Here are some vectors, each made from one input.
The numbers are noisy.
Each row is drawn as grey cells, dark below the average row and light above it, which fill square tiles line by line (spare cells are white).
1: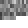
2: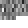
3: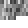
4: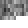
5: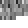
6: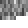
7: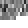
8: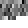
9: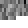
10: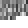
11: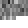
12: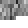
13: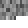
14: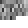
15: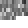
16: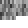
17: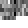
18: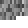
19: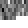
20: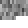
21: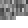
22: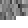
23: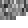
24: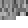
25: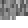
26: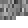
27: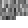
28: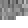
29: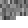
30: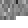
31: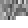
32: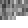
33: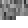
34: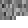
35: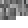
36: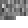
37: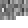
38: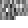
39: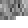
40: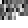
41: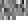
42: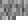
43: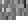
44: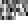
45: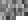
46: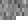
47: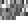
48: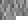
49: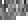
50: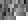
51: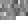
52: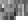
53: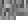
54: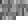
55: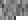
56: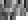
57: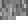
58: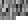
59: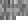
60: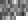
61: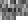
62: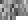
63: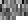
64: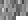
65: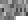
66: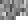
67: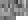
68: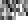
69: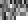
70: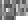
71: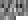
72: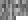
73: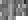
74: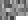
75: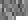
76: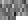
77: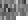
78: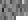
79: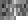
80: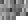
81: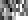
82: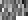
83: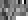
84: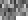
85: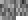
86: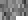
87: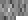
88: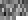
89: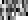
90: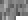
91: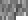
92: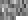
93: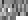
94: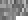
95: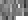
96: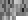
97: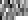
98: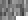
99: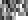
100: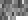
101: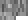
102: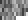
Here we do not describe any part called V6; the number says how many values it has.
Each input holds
either a fixed value, or one of 10 labels, a true/false value and a value of V6.
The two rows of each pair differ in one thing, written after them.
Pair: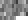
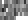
the true/false value
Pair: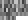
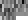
the value of V6
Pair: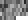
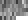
the true/false value
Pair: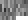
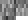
the value of V6
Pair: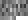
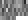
the true/false value
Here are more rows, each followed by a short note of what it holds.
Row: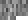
one of 10 labels, a true/false value and a value of V6
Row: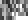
a fixed value
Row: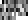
a fixed value
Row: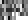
a fixed value
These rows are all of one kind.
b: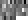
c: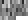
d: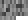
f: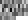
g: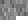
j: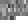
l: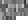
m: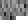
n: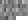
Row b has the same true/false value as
l and m.
